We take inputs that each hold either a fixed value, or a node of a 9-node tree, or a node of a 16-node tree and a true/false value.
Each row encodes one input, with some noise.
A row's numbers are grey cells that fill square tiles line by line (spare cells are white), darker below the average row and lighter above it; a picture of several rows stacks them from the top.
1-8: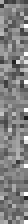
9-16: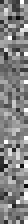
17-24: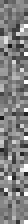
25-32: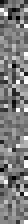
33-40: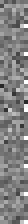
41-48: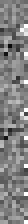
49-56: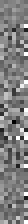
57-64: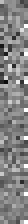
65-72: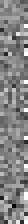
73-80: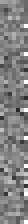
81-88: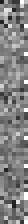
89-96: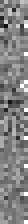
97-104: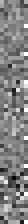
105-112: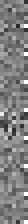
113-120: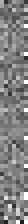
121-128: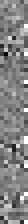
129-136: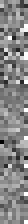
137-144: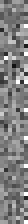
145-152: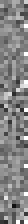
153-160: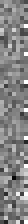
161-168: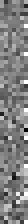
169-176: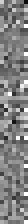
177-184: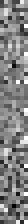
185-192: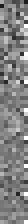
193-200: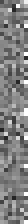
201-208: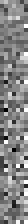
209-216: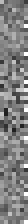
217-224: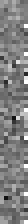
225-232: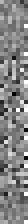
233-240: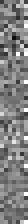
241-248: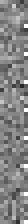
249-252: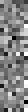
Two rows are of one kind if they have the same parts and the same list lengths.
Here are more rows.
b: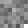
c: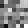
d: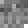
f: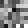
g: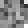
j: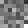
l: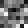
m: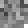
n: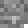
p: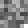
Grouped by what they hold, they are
b, d, g, j, m, n, p
c, f
l

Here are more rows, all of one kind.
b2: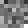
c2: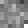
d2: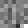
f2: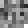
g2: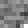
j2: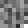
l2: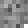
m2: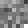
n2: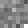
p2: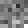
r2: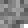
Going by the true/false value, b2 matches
c2, f2 and p2.
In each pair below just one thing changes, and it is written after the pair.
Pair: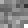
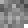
the node of the tree
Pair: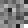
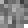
the true/false value
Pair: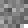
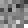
the true/false value
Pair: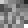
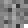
the true/false value
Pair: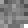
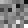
the node of the tree
